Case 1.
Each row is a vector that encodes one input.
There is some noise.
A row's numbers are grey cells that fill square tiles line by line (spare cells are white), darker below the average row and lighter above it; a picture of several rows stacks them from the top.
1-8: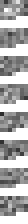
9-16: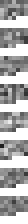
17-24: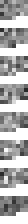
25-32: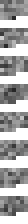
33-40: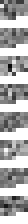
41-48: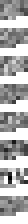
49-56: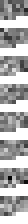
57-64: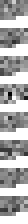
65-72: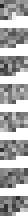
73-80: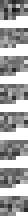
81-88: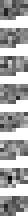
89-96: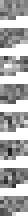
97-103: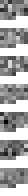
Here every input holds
a point on an 8-point line, together with either a fixed value, or three true/false values.
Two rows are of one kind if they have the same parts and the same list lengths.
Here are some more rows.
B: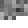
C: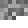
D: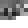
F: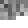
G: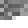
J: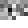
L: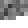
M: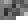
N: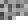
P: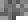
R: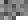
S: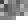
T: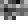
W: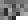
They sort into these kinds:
B, C, F, J, S, T
D, G, L, M, N, P, R, W

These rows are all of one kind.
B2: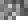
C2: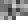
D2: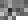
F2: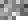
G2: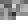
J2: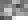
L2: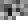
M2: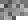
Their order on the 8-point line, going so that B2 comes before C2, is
L2, D2, F2, M2, B2, C2, G2, J2.
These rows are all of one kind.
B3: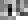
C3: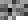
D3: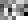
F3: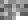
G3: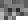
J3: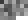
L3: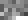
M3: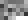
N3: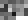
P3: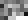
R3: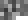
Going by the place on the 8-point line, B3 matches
F3, J3, L3 and R3.
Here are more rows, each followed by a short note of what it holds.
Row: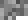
a point on an 8-point line and three true/false values
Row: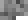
a point on an 8-point line
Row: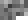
a point on an 8-point line
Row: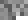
a point on an 8-point line and three true/false values
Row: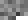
a point on an 8-point line
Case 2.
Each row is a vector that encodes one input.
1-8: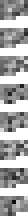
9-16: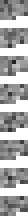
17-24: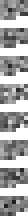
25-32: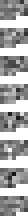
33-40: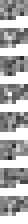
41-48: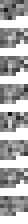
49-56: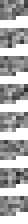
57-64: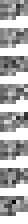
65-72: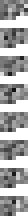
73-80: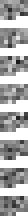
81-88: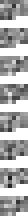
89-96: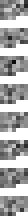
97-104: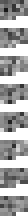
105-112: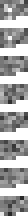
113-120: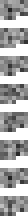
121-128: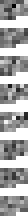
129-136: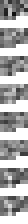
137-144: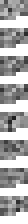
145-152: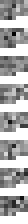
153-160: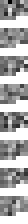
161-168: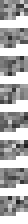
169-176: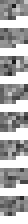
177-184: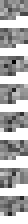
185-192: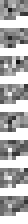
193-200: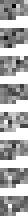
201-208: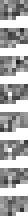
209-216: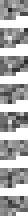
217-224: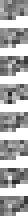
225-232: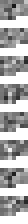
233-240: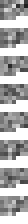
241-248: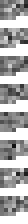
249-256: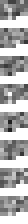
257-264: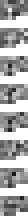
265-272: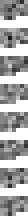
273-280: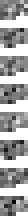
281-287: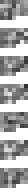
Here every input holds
either a point on a 13-point line, or a point on a 17-point line.
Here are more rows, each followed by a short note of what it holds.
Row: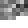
a point on a 13-point line
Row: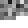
a point on a 13-point line
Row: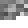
a point on a 13-point line
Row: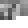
a point on a 17-point line
